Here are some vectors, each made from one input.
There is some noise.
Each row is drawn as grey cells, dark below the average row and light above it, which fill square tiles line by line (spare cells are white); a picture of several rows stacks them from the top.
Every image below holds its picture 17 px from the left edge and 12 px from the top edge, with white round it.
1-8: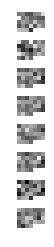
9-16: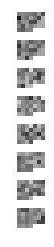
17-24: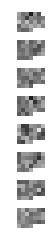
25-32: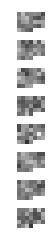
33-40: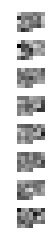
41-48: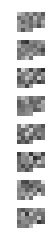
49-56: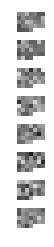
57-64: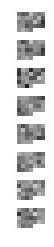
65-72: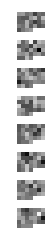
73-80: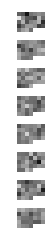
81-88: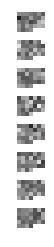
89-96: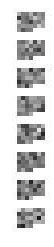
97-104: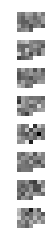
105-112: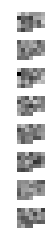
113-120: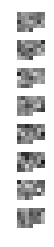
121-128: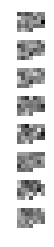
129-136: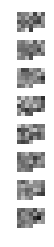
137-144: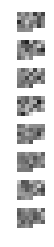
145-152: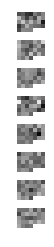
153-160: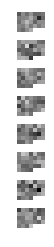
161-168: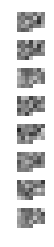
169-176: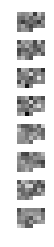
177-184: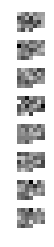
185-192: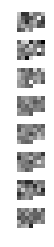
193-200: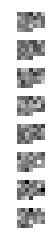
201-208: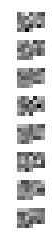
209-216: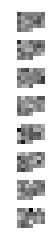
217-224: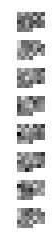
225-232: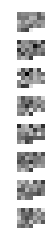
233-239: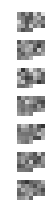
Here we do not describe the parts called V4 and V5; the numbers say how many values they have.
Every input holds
either a node of an 8-node tree, or a node of a 10-node tree and a value of V5, or a true/false value and a value of V4.
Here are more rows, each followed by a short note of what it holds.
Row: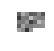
a true/false value and a value of V4
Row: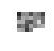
a true/false value and a value of V4
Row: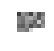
a node of a 10-node tree and a value of V5
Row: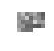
a node of a 10-node tree and a value of V5
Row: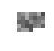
a true/false value and a value of V4
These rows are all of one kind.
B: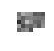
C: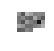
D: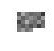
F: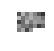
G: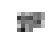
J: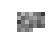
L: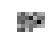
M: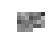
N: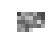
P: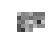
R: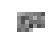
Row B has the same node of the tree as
C, G and L.
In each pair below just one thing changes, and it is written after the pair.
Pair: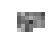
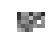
the value of V4
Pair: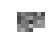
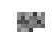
the true/false value
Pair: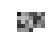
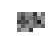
the value of V4
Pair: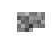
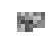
the true/false value
